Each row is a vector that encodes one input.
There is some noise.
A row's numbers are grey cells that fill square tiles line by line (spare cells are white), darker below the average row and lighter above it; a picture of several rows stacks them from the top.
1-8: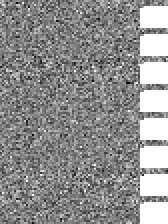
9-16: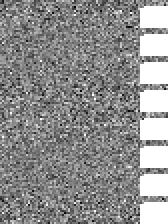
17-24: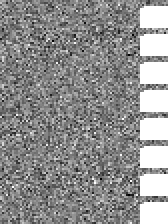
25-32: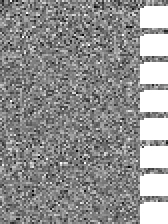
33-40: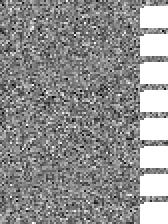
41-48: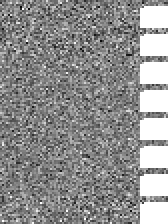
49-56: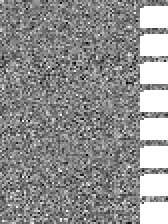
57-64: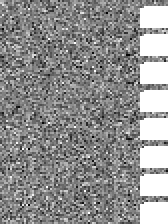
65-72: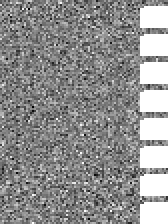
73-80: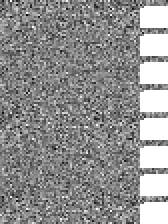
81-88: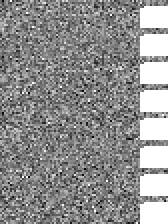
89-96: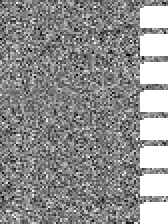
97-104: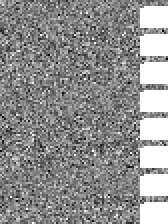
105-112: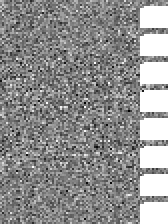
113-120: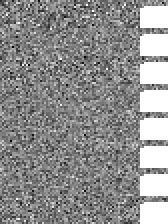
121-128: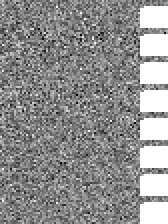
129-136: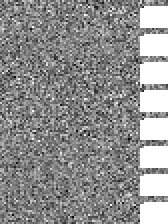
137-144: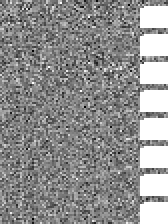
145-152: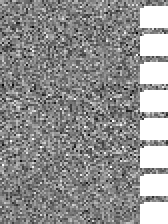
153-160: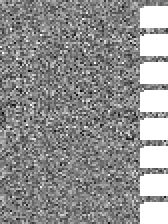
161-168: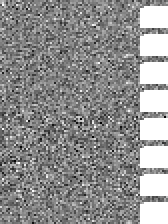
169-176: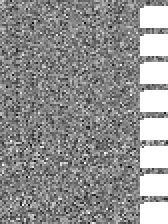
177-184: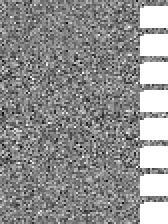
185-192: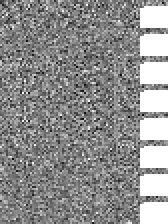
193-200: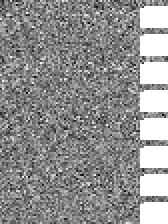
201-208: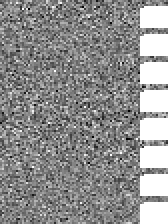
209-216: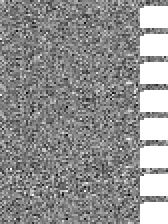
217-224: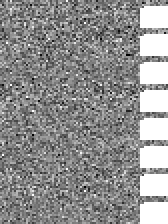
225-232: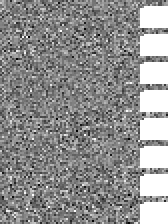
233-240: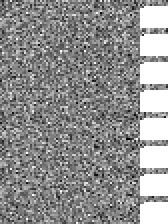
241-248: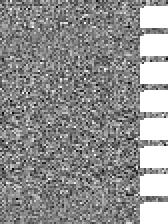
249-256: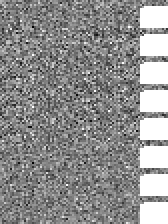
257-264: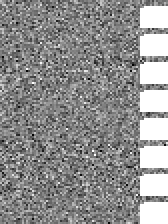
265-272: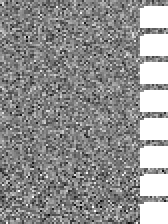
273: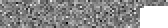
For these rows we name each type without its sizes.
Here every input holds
either a point on a circle, or a fixed value, or a node of a tree.
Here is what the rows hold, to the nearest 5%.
About 45% of them hold a point on a circle. A few of them hold a fixed value. The rest hold a node of a tree.
